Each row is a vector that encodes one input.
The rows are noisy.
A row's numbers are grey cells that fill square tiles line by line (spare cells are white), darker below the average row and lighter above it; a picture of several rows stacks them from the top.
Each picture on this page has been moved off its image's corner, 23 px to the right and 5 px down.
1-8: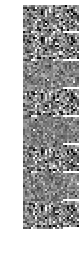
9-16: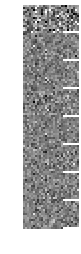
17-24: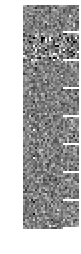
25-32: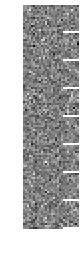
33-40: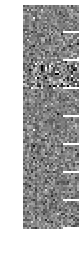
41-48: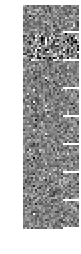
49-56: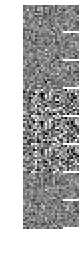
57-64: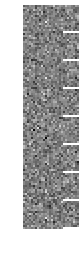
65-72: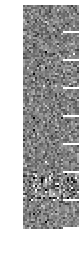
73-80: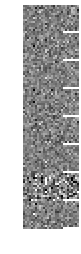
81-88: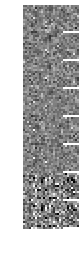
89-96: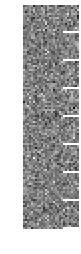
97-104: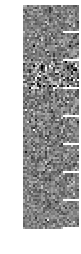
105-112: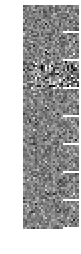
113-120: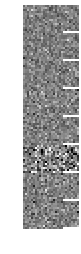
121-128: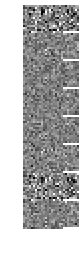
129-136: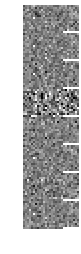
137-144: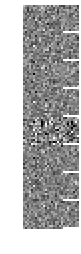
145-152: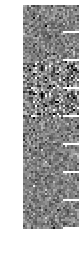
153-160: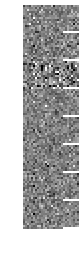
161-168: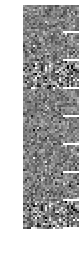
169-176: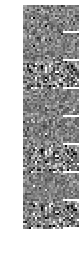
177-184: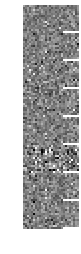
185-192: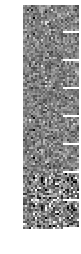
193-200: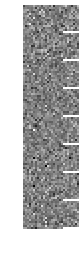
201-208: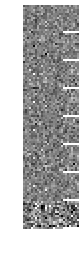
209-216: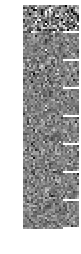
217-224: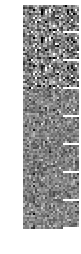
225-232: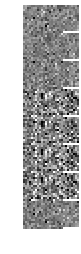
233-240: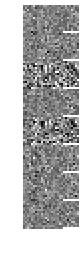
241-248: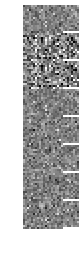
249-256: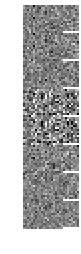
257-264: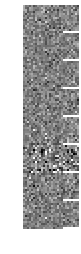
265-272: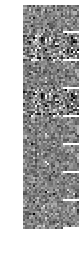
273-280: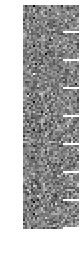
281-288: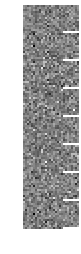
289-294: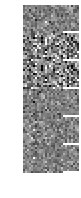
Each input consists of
a true/false value, together with either one of 9 labels, or a node of a 17-node tree.
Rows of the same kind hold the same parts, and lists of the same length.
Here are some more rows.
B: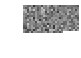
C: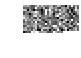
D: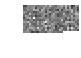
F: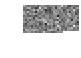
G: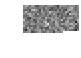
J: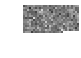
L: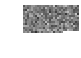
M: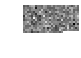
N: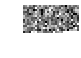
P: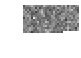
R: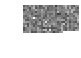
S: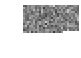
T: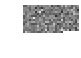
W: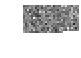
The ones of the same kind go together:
B, C, N
D, F, G, J, L, M, P, R, S, T, W

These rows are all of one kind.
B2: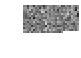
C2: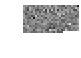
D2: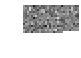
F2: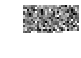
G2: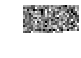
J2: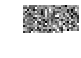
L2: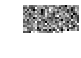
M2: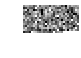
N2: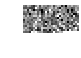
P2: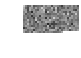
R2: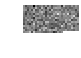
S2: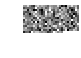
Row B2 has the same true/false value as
C2, D2, P2 and R2.
